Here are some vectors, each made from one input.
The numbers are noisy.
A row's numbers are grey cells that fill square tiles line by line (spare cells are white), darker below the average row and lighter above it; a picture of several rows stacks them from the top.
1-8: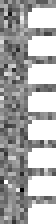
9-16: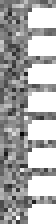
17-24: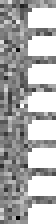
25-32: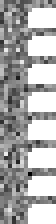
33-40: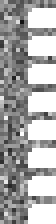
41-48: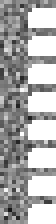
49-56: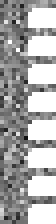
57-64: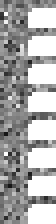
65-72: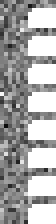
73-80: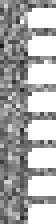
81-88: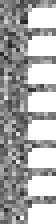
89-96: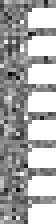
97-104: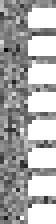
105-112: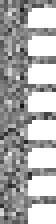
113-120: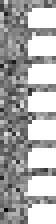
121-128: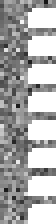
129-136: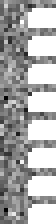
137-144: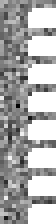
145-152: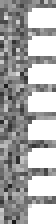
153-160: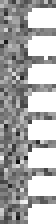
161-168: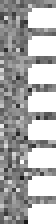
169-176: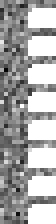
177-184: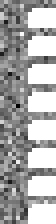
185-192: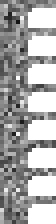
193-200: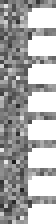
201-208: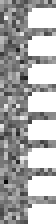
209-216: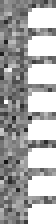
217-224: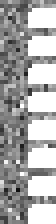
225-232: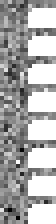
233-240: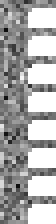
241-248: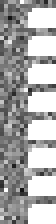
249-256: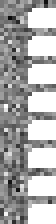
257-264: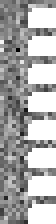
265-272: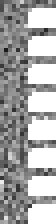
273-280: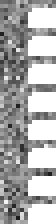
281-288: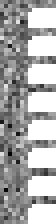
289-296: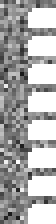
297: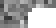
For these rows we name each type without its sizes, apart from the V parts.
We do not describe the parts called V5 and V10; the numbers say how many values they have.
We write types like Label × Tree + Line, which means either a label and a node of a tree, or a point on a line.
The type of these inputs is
Label × (Line + V5) × (Line + V10).
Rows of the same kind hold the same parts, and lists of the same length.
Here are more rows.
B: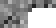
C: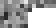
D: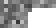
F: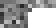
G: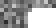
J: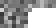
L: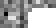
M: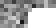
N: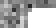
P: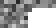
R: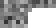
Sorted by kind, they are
B
C, F, J
D, N, P, R
G, L, M

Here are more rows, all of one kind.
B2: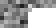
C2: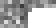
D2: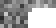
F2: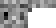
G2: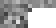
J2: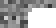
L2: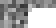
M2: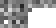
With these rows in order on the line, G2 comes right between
F2 and J2.
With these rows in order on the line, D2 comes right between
B2 and J2.
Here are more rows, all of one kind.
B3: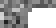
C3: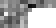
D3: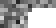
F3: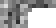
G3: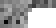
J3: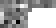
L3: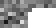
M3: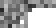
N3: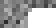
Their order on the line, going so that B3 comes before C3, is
D3, L3, B3, M3, C3, G3, N3, J3, F3.
